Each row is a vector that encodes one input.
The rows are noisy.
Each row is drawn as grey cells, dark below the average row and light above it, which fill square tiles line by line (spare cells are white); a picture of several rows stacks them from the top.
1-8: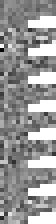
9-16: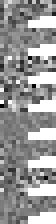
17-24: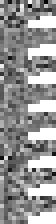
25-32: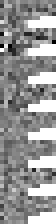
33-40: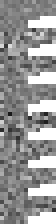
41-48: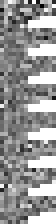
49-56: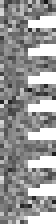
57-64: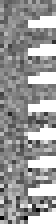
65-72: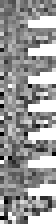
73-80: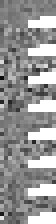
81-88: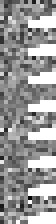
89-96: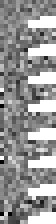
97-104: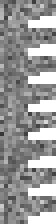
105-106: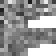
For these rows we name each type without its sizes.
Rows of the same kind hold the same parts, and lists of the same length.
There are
4 kinds of row.
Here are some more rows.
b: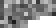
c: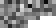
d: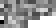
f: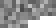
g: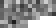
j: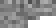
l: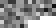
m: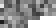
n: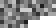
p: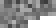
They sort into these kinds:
b, d, g
c, n, p
f, j, l
m

